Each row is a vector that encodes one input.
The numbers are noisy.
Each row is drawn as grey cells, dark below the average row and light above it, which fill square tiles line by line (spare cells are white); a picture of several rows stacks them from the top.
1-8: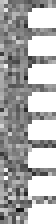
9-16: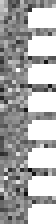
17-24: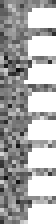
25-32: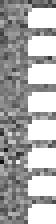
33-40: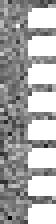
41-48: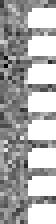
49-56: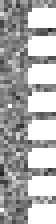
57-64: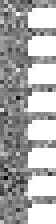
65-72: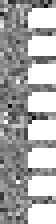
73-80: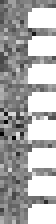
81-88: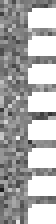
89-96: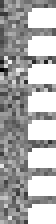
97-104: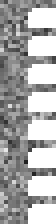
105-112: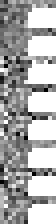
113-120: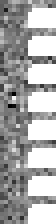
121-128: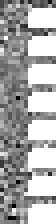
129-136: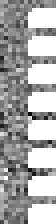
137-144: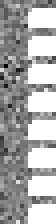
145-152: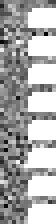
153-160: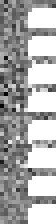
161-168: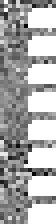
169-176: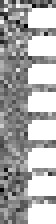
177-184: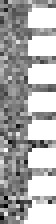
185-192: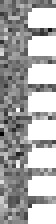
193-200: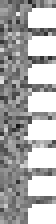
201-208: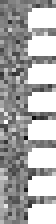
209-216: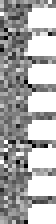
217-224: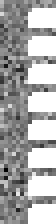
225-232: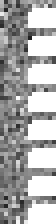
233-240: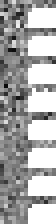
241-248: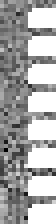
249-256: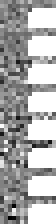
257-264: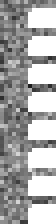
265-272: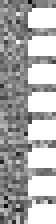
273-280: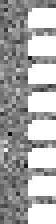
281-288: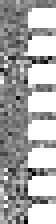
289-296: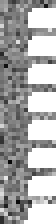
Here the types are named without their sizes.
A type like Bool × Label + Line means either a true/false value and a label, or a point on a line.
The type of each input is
List(Line).
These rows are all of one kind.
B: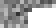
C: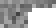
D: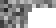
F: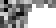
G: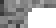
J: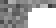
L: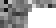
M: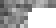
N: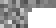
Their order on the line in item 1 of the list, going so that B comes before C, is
B, C, N, F, L, J, D, G, M.
